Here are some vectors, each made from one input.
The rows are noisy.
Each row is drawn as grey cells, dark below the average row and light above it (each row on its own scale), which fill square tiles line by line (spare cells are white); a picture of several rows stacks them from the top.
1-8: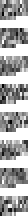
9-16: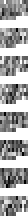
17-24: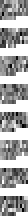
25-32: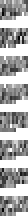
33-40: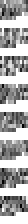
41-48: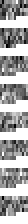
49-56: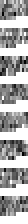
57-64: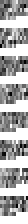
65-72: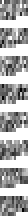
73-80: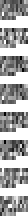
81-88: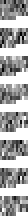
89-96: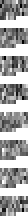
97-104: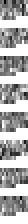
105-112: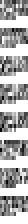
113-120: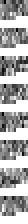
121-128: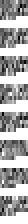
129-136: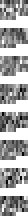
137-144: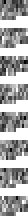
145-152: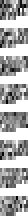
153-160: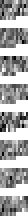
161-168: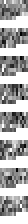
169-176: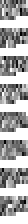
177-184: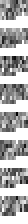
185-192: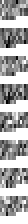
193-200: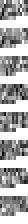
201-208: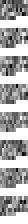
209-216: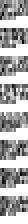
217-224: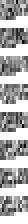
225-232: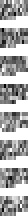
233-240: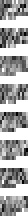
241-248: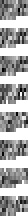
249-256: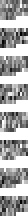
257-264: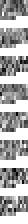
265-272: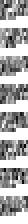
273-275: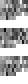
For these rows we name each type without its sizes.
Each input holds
a list of points on a line.
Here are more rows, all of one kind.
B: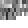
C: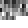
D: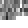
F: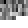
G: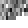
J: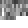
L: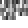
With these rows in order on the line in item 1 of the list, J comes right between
C and L.
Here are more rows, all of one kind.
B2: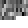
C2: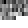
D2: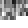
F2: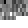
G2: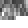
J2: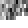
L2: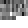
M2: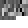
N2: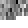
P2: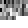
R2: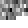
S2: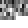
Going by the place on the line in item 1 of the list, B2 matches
C2, F2, L2 and M2.
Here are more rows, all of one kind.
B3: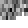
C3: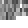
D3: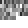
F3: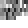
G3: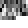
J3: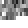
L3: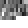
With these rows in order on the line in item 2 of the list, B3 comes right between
C3 and J3.
